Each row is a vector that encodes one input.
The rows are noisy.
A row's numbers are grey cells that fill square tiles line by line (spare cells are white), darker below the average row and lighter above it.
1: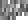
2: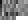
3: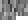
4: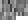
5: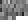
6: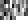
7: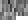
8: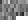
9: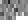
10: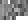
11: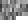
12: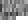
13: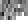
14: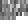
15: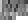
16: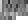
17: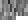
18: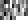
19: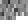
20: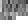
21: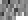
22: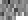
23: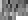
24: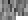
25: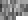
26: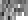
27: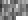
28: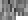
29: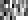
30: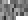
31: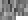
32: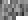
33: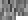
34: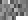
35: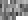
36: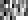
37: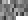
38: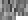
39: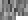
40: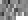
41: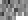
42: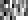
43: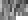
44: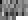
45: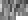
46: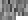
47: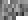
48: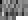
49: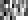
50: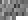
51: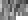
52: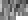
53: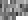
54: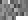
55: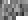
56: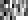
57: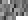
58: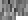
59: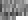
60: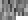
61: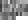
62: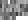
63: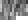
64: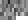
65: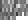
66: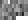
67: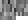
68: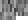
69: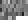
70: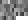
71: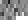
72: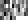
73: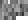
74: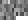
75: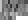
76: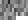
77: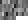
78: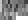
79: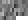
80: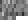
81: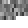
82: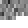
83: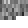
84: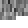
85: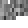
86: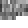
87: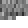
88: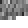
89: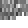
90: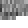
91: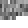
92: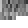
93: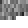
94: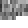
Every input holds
a list of up to two points on a 6-point line.
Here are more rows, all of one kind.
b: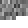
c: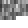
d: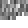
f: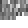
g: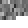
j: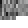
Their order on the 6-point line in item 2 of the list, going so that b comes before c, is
j, b, g, f, c, d.
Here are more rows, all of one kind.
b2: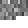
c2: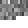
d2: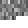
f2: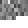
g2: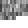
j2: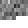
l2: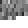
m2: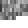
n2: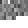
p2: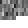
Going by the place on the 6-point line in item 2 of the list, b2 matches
c2, d2, g2 and m2.
